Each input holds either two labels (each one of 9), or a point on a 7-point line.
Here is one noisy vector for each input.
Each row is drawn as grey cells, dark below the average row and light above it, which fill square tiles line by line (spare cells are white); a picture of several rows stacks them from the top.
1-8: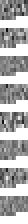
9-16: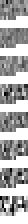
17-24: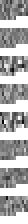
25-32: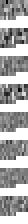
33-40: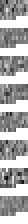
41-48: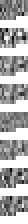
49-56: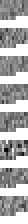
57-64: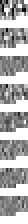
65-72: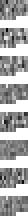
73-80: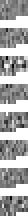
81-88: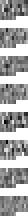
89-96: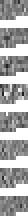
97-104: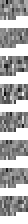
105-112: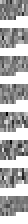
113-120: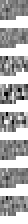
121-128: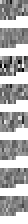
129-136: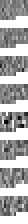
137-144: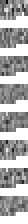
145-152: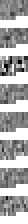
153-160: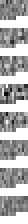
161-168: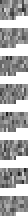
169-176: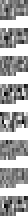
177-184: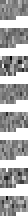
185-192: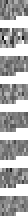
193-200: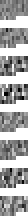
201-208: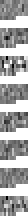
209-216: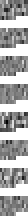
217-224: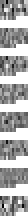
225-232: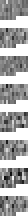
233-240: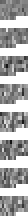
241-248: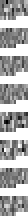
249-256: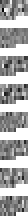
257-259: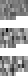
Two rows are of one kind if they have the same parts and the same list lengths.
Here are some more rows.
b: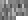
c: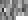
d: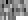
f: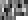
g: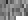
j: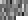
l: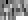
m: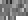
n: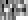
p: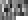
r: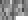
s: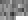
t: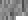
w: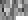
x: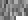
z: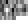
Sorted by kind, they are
b, c, f, p, r, s, t, w
d, g, j, l, m, n, x, z

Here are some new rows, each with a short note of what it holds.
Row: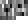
two labels (each one of 9)
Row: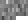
two labels (each one of 9)
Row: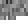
a point on a 7-point line
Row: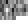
a point on a 7-point line
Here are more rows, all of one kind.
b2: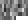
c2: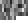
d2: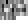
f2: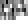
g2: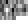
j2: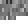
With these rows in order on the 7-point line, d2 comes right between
f2 and g2.
